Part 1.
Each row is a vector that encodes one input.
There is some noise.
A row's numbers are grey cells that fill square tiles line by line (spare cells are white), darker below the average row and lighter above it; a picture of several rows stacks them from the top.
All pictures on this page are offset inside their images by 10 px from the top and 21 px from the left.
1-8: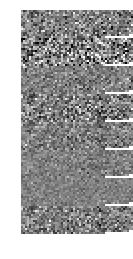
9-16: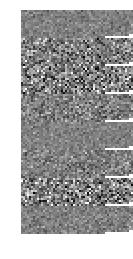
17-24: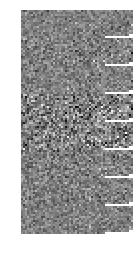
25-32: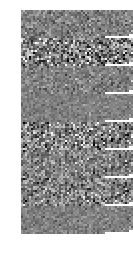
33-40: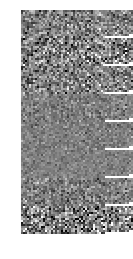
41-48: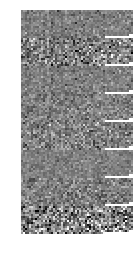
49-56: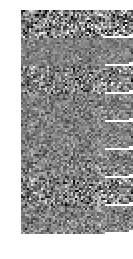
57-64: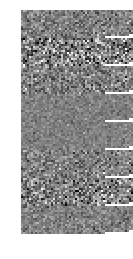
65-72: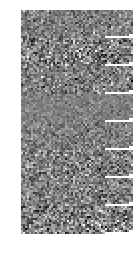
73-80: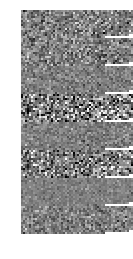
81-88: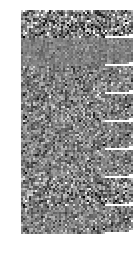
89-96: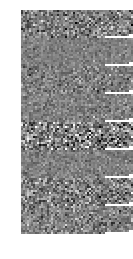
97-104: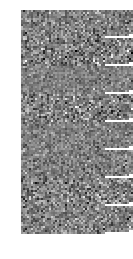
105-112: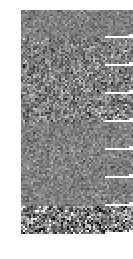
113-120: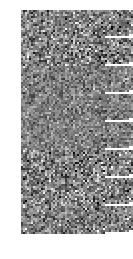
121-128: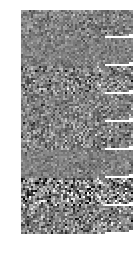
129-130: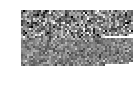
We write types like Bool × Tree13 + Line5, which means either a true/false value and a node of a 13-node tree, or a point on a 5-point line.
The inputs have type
(Line4 + Line8) × Line6.
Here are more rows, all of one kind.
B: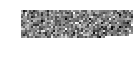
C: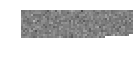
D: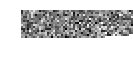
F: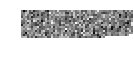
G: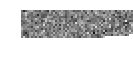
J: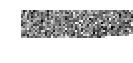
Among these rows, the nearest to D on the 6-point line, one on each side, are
B and G.
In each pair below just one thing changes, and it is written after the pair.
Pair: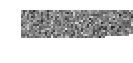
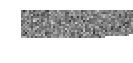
the place on the 4-point line
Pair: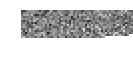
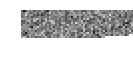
the place on the 4-point line
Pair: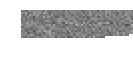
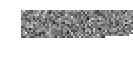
the place on the 4-point line
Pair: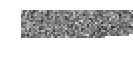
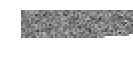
the place on the 6-point line
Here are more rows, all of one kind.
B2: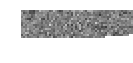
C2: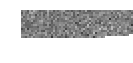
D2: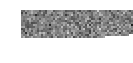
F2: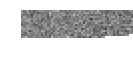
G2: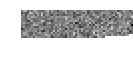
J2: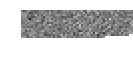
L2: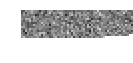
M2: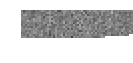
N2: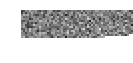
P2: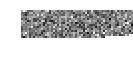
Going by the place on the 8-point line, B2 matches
J2 and N2.
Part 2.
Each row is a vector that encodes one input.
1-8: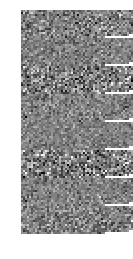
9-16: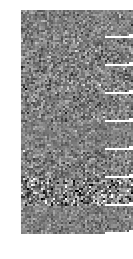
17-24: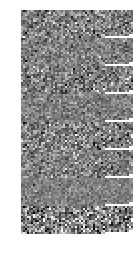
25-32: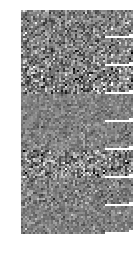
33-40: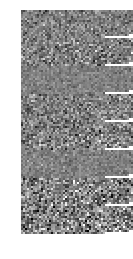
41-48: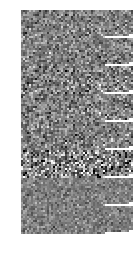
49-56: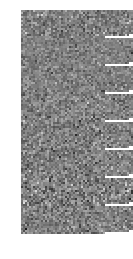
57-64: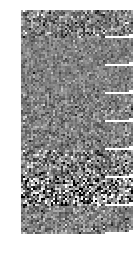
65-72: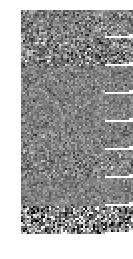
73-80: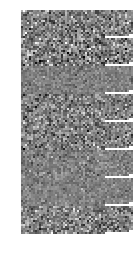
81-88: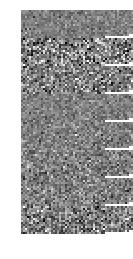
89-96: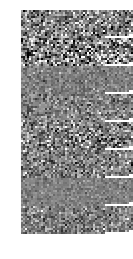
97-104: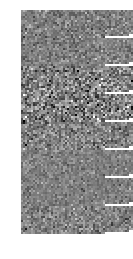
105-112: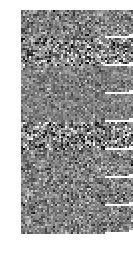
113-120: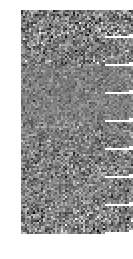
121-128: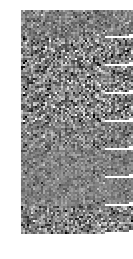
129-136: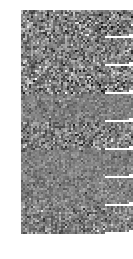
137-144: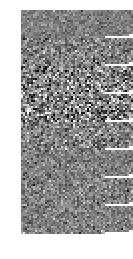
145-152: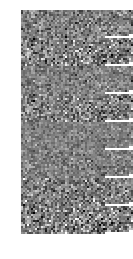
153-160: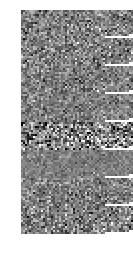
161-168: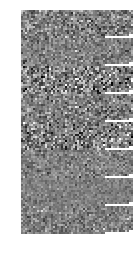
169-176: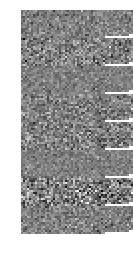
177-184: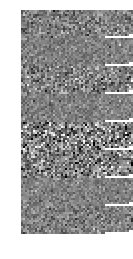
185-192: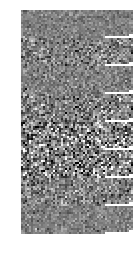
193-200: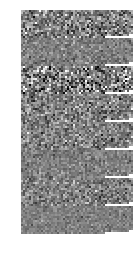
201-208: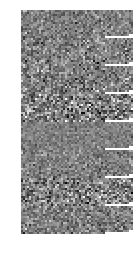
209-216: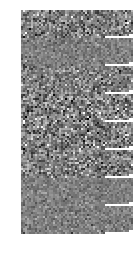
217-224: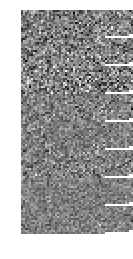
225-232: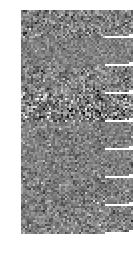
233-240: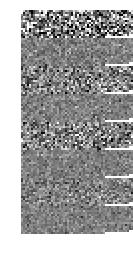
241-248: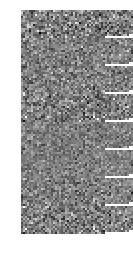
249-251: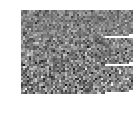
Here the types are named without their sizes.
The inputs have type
(Circle × Circle + Unit) × Line × Line.
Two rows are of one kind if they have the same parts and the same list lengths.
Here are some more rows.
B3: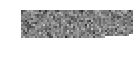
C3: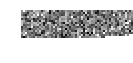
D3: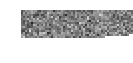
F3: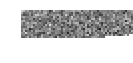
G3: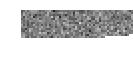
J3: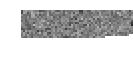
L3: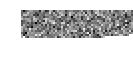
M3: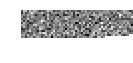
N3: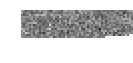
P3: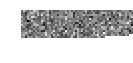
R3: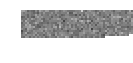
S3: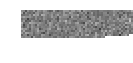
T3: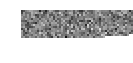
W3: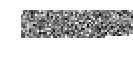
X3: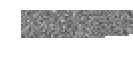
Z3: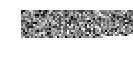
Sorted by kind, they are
B3, C3, G3, J3, S3, T3, X3, Z3
D3, F3, L3, M3, N3, P3, R3, W3

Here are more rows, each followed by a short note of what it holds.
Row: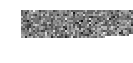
a point on each of two circles and a point on each of two lines
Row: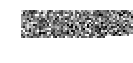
a point on each of two lines
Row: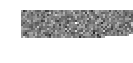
a point on each of two circles and a point on each of two lines
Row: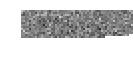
a point on each of two circles and a point on each of two lines
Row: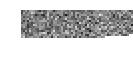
a point on each of two circles and a point on each of two lines
